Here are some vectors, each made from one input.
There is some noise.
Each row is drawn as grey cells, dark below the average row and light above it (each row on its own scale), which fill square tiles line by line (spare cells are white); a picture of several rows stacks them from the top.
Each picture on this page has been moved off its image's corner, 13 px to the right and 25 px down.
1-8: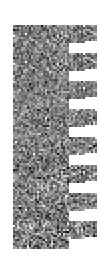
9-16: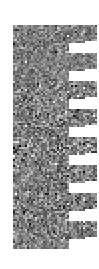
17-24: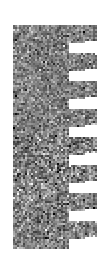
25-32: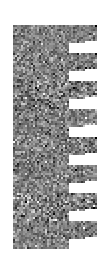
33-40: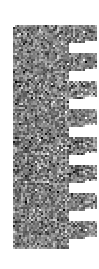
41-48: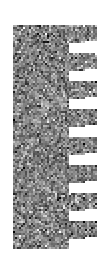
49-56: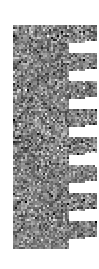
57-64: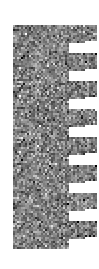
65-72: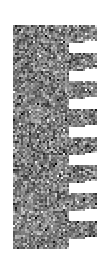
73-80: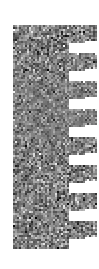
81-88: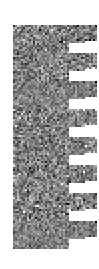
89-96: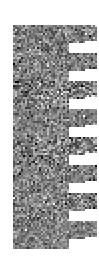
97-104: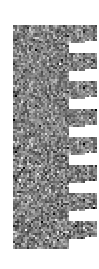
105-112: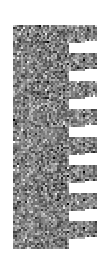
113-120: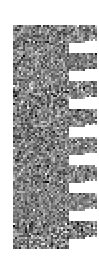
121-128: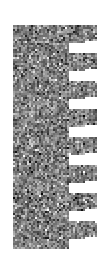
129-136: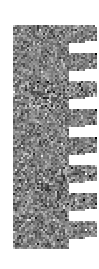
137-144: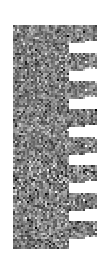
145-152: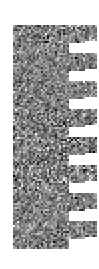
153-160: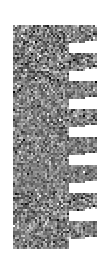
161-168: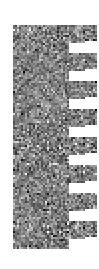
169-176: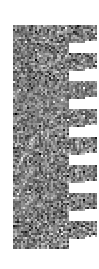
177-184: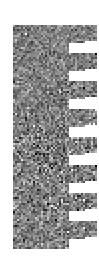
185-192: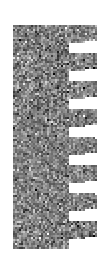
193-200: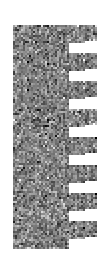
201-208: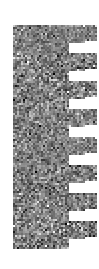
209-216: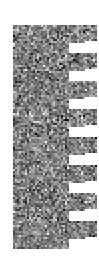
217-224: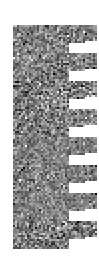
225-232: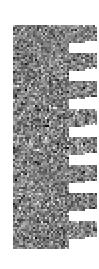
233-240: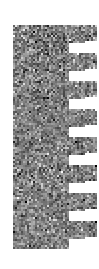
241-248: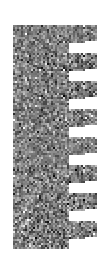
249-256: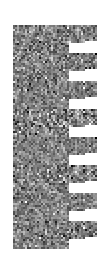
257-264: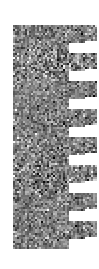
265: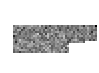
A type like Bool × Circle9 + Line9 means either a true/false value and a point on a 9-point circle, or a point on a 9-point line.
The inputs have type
Bool × (Line13 + Line17).
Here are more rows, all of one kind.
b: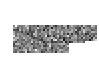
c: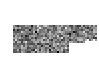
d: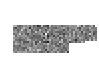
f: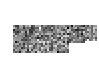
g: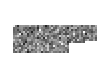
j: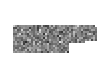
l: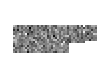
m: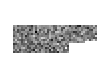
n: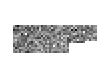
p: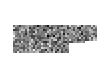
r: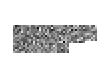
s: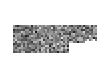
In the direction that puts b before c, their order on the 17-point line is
p, b, d, j, g, l, n, r, f, c, s, m.
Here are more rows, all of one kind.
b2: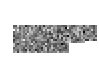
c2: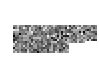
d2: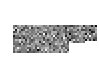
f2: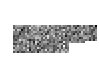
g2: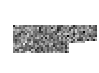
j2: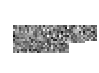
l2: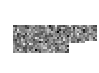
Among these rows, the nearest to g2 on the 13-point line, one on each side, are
f2 and j2.
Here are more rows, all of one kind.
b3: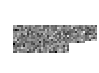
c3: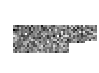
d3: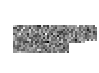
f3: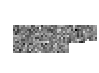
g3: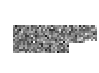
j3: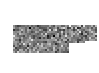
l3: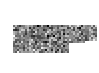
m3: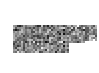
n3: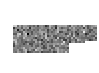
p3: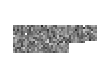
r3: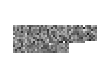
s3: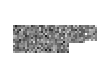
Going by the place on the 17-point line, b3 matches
l3 and m3.
